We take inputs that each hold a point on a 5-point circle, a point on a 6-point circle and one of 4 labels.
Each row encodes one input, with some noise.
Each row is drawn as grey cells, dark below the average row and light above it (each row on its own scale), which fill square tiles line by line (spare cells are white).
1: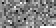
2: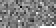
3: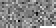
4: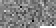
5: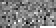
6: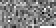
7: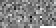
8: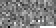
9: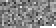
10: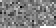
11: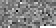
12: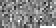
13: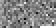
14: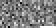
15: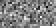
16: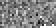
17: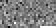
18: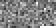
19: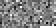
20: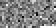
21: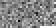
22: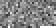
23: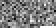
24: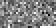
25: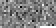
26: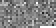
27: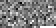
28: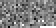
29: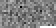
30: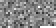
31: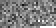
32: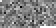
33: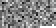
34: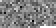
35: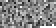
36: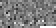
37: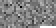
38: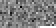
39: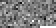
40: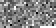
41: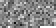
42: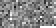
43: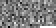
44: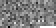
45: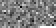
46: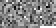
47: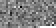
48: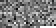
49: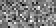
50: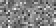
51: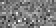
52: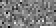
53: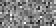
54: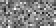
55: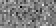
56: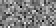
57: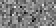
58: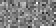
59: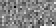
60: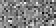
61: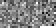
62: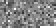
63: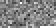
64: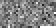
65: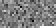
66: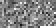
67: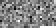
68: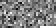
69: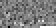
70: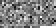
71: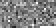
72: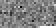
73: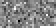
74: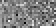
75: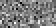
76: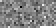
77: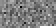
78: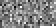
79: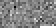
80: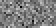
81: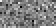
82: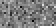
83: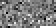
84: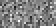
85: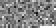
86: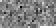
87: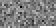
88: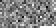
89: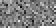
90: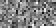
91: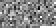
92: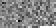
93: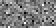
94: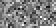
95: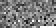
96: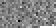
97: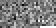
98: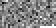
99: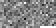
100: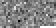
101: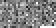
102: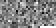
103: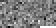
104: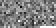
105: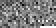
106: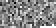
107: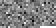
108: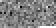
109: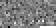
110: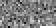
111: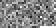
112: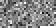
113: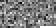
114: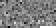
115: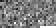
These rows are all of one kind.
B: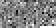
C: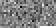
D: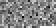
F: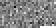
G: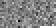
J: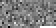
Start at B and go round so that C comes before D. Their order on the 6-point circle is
B, G, C, F, J, D.
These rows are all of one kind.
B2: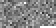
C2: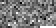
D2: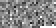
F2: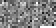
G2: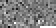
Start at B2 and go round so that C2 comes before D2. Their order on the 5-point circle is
B2, G2, F2, C2, D2.
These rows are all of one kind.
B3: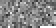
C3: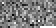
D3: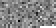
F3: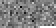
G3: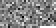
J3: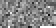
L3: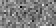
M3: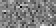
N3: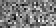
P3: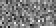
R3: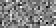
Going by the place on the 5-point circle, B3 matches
J3 and R3.
